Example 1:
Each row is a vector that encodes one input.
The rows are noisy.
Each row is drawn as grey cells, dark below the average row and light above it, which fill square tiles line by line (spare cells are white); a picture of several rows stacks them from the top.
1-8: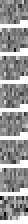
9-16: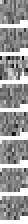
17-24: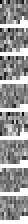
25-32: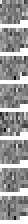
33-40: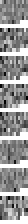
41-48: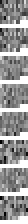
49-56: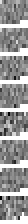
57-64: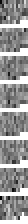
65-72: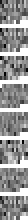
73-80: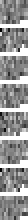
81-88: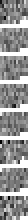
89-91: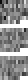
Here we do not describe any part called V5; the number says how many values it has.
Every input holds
either one of 9 labels and a point on an 8-point line, or a value of V5.
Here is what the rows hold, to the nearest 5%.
About 65% of them hold one of 9 labels and a point on an 8-point line. The rest hold a value of V5.
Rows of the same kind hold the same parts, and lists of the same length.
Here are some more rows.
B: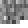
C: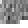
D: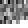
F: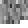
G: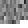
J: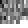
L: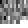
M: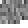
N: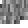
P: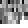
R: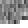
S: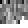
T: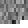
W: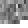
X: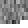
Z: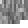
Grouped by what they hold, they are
B, C, F, G, M, N, R, T, W, X, Z
D, J, L, P, S

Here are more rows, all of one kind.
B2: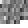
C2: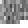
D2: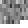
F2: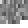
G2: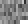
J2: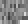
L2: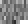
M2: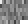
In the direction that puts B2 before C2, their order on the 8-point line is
B2, M2, G2, F2, J2, C2, D2, L2.
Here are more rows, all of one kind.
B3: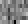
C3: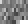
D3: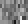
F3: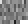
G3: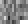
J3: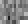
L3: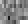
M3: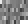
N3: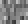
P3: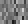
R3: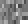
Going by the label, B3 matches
G3, J3, L3 and N3.
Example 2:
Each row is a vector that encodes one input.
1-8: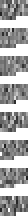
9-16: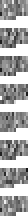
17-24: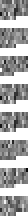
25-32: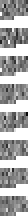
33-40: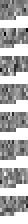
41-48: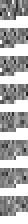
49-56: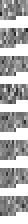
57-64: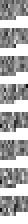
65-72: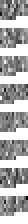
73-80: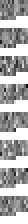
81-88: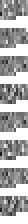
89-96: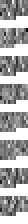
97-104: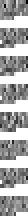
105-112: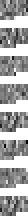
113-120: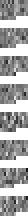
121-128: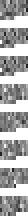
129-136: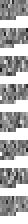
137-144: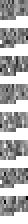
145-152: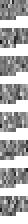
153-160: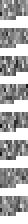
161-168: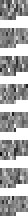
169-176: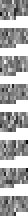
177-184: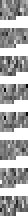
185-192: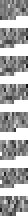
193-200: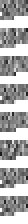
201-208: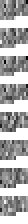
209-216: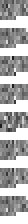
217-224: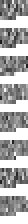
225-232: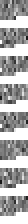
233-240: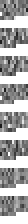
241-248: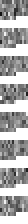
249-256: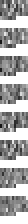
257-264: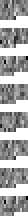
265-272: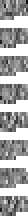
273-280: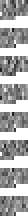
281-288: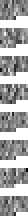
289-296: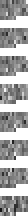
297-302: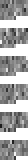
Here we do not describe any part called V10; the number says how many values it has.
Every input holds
either a point on a 9-point line, or a point on an 11-point line, or a value of V10.
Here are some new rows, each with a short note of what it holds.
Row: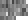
a value of V10
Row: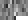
a value of V10
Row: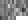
a value of V10
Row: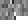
a value of V10
